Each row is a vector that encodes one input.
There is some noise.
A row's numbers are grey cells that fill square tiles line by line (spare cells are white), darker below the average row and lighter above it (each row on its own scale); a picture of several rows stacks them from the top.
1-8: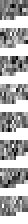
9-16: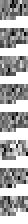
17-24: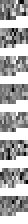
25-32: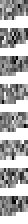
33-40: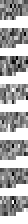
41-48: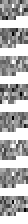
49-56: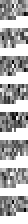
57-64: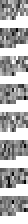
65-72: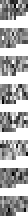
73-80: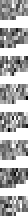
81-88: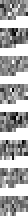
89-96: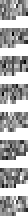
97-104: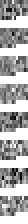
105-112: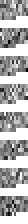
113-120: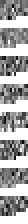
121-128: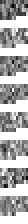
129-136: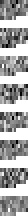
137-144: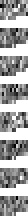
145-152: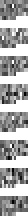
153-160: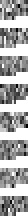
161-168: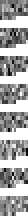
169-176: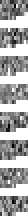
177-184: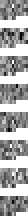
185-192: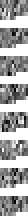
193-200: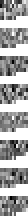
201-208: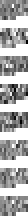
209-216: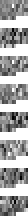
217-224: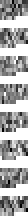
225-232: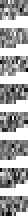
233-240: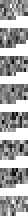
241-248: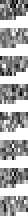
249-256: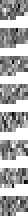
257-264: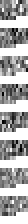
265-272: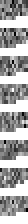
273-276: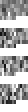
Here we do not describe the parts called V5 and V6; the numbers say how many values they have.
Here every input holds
a true/false value and a value of V5, together with either a node of a 7-node tree, or a value of V6.
